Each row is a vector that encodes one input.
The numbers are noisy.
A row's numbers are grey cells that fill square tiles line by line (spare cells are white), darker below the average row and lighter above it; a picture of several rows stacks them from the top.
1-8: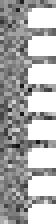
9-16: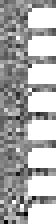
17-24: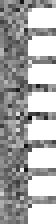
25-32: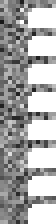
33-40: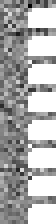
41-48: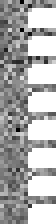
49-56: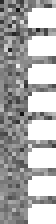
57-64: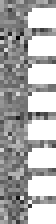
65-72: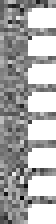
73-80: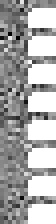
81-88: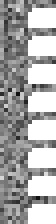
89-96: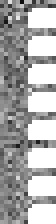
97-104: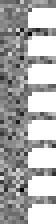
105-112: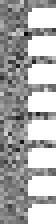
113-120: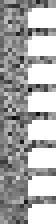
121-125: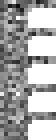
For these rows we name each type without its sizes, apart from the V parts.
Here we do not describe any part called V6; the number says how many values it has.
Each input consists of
either a fixed value, or a node of a tree, or a true/false value and a value of V6.
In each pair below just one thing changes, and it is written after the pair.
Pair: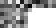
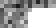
the value of V6
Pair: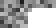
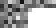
the value of V6
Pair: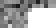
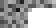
the true/false value
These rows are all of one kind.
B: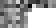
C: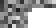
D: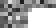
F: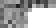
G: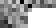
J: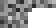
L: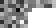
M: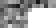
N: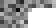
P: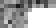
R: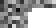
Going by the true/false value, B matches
F, M and P.
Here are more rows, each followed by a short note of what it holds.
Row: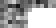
a true/false value and a value of V6
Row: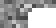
a node of a tree
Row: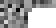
a fixed value
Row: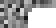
a fixed value
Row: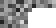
a true/false value and a value of V6
